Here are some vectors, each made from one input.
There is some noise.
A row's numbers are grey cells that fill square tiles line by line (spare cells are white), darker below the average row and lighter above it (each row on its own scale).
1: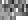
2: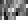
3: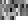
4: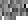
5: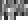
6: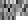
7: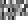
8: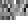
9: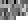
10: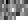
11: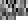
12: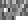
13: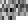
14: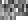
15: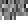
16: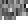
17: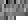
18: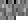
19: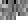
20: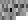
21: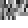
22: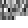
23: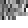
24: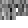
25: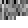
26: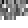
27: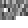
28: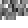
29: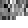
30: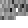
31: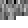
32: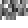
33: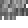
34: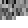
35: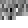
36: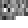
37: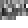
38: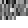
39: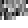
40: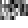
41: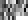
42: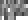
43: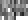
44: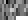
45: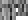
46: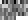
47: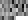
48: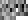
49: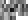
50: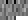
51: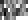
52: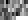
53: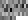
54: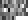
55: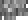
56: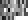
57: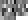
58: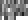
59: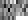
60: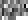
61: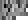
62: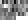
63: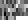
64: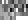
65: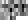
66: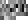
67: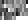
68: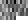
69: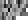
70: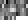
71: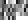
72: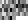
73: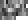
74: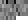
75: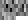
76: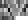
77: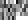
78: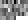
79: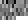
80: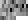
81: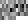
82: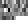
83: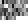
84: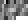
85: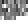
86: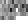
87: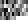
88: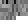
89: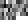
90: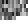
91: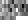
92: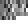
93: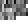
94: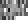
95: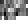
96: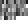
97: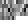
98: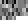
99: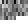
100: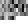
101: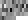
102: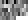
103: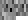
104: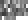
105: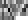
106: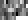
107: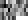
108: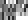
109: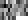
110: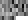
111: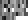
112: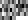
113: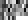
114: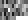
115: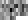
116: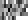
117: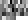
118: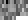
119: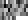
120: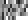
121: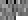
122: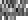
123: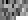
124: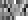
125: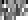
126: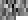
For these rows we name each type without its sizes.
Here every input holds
either a label, or a point on a line, or four true/false values.
